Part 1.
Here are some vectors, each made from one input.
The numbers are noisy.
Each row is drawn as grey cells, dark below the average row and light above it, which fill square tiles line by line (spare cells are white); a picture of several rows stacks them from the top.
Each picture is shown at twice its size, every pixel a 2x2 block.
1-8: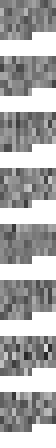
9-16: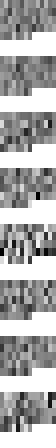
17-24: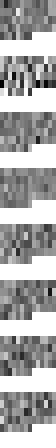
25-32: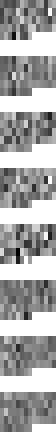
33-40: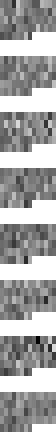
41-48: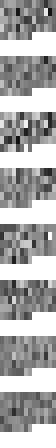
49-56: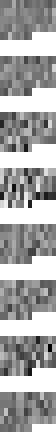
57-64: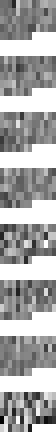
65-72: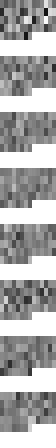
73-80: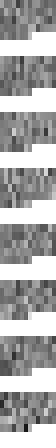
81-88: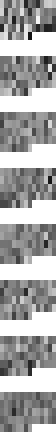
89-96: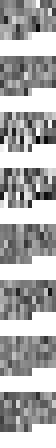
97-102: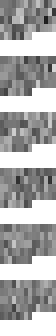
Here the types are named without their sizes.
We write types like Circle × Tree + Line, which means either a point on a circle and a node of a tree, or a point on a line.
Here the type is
Bool × Bool × Bool × Bool × Label + Unit.
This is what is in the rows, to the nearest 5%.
About 5% of them hold a fixed value. The rest hold a label and four true/false values.
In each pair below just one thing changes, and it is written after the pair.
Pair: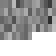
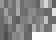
the label
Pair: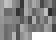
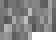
one of the four true/false values
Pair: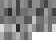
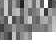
one of the four true/false values
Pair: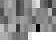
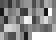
the label
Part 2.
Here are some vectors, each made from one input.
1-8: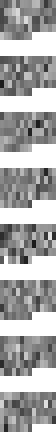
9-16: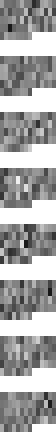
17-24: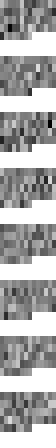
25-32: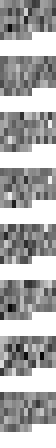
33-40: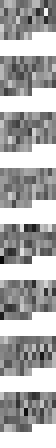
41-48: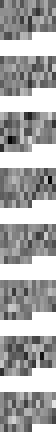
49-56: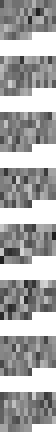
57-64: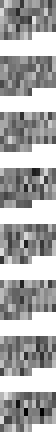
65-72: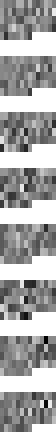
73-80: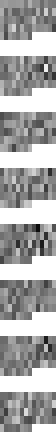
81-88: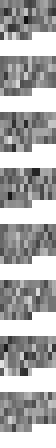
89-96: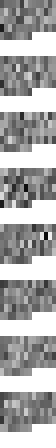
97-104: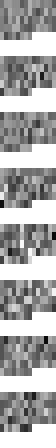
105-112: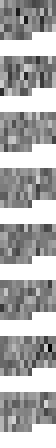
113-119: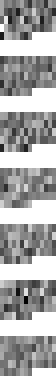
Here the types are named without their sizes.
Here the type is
Bool × Bool × Bool × Bool + Circle.
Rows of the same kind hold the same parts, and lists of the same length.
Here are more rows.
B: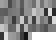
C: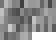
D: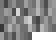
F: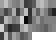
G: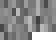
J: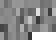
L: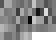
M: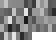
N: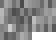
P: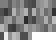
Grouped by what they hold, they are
B, F, M, P
C, D, G, J, L, N

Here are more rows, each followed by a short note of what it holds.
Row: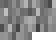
four true/false values
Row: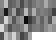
a point on a circle
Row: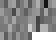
four true/false values
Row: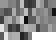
a point on a circle
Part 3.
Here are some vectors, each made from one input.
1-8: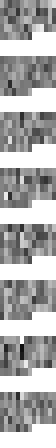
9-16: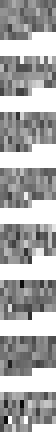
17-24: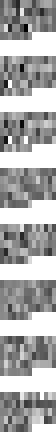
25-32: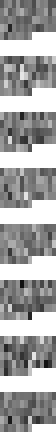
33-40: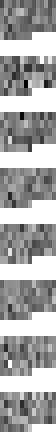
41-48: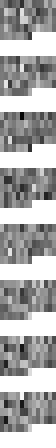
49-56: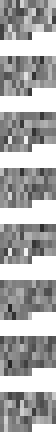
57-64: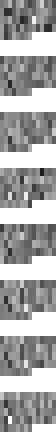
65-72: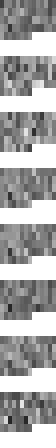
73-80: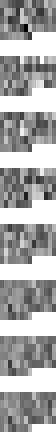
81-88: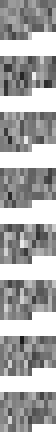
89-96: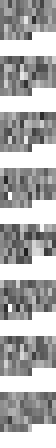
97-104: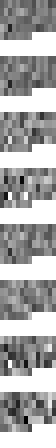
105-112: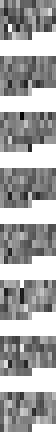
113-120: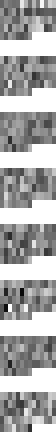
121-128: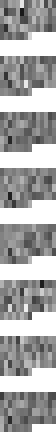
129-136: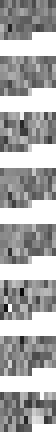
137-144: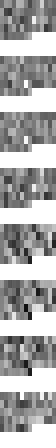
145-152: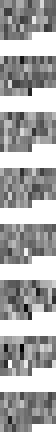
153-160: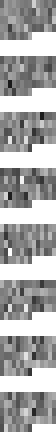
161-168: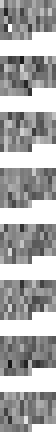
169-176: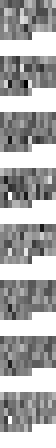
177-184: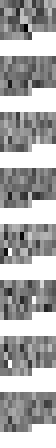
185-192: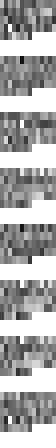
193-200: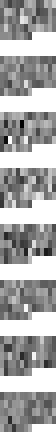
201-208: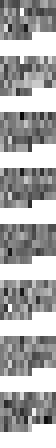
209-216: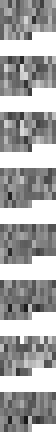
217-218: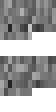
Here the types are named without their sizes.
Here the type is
Bool × Bool × Bool × Line.
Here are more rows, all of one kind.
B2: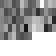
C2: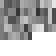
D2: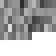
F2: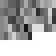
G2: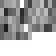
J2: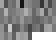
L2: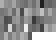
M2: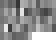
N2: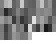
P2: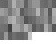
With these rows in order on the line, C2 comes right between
J2 and M2.
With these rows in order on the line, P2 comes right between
D2 and G2.
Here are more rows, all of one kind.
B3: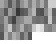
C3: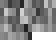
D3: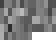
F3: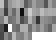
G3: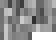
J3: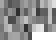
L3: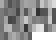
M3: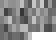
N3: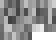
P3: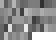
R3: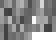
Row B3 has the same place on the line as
G3 and M3.
